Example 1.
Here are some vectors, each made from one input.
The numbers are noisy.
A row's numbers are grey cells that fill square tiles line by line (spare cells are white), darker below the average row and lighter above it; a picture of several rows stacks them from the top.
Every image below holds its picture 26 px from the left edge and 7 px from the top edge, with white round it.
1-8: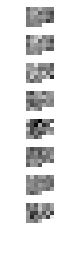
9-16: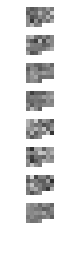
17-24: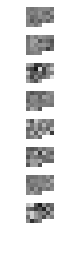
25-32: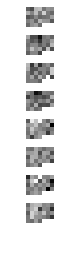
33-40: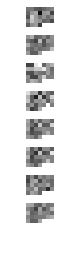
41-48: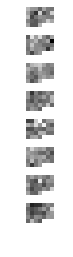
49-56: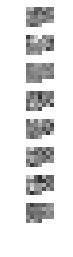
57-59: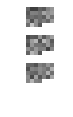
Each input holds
a point on a 6-point line.
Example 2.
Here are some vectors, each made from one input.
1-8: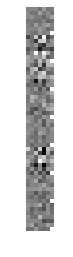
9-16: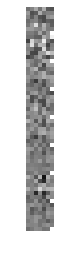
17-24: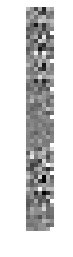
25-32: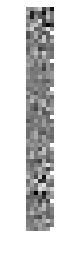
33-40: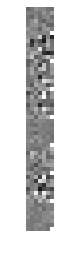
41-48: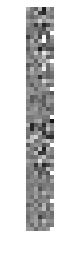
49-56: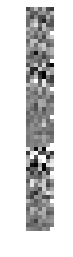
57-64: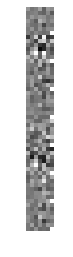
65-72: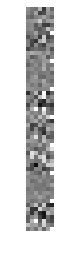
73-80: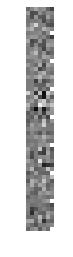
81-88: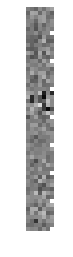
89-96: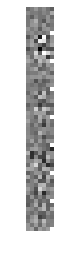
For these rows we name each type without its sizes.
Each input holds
either a point on a circle, or a fixed value.
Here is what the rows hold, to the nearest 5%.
About 95% of them hold a point on a circle. The rest hold a fixed value.
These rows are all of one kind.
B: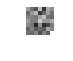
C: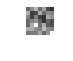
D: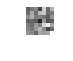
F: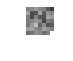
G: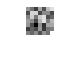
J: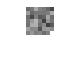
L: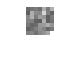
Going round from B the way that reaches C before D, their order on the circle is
B, J, F, C, D, L, G.
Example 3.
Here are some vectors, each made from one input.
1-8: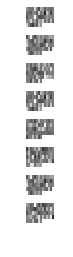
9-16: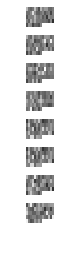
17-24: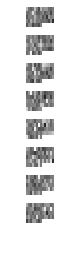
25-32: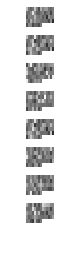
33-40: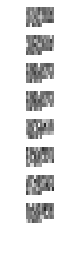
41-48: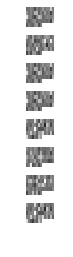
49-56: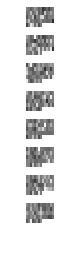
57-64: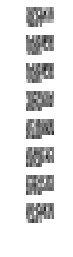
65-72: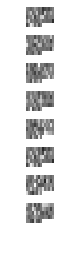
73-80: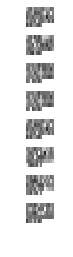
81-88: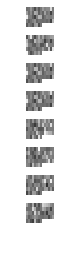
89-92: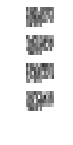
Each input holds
four true/false values.
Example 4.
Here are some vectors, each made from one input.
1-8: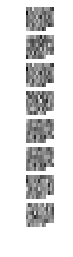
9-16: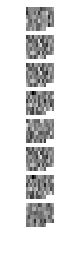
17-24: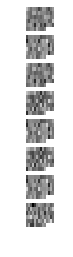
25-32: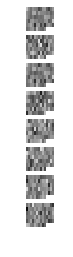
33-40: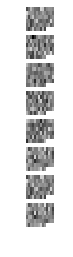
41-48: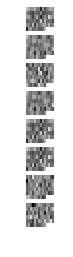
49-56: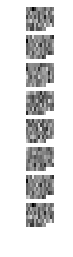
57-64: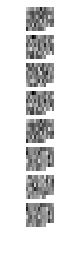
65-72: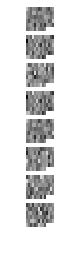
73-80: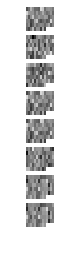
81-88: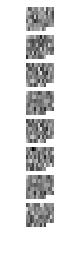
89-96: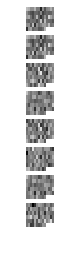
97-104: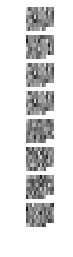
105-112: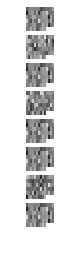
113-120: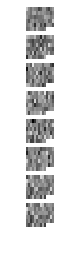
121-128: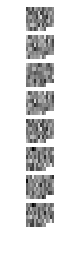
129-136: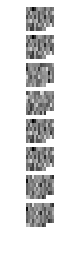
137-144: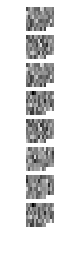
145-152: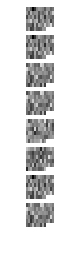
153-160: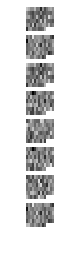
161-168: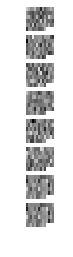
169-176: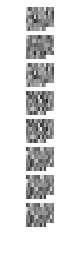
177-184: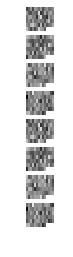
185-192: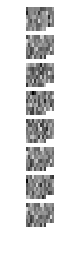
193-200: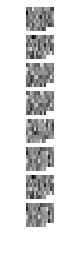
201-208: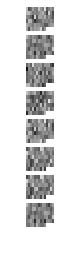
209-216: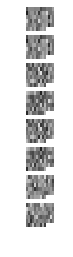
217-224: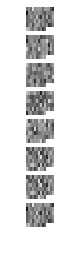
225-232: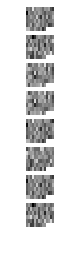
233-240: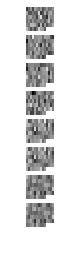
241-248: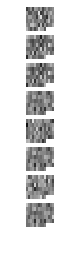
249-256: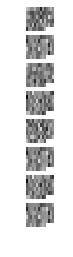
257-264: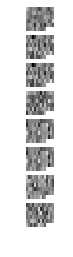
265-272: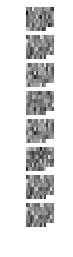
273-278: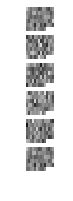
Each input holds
one of 8 labels.
